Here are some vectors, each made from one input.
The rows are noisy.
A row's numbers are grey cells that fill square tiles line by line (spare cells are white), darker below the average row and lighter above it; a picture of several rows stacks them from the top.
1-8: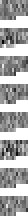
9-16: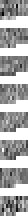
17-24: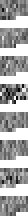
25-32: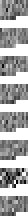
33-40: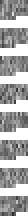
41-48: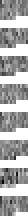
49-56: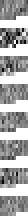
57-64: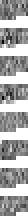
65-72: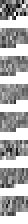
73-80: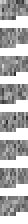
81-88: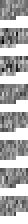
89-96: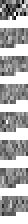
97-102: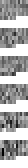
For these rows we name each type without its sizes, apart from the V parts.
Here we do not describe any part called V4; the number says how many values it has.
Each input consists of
a list of items, each a true/false value and a value of V4.
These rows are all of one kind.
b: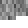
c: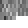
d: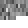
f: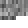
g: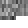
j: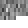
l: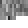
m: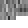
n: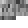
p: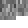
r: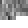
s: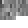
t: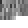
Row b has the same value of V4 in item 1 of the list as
l, m, n and r.
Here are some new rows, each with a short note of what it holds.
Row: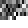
the empty list
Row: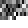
the empty list
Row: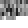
a list of one item
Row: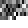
the empty list
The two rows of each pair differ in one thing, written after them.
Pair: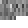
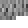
the value of V4 in item 1 of the list
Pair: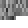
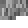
the true/false value in item 1 of the list
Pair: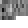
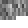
the true/false value in item 1 of the list
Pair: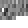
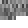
the value of V4 in item 1 of the list
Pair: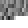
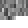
the true/false value in item 1 of the list
